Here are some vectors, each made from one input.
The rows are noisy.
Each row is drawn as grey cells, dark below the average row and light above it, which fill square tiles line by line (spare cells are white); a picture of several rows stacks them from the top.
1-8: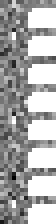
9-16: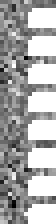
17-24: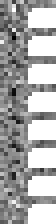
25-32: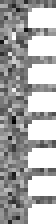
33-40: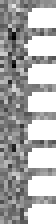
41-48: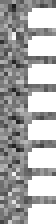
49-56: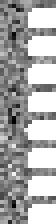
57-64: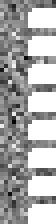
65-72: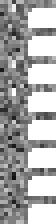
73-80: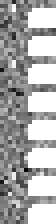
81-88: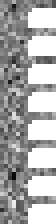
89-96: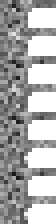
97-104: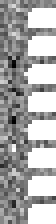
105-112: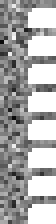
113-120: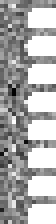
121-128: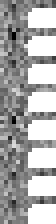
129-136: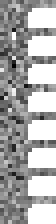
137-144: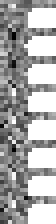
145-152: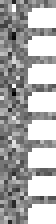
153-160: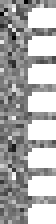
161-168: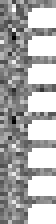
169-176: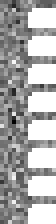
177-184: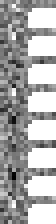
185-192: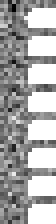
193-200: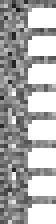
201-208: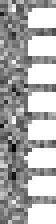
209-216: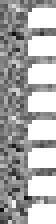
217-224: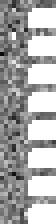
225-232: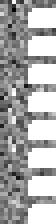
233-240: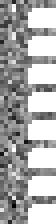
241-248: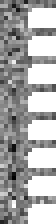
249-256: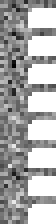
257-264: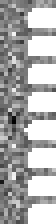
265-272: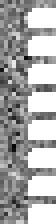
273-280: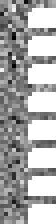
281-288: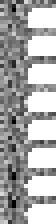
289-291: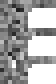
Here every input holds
a true/false value, together with either a point on an 8-point line, or a point on a 10-point line.
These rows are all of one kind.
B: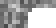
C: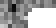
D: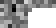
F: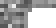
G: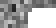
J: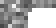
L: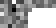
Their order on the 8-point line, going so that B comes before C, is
L, D, B, G, J, F, C.
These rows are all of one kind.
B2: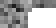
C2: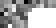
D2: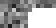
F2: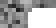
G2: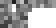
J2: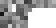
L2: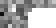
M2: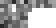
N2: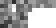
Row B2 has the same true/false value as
D2 and F2.
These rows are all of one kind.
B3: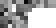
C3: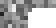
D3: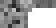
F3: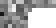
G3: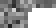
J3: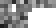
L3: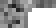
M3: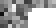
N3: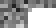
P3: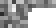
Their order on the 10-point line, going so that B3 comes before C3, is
N3, B3, M3, C3, F3, P3, L3, D3, G3, J3.
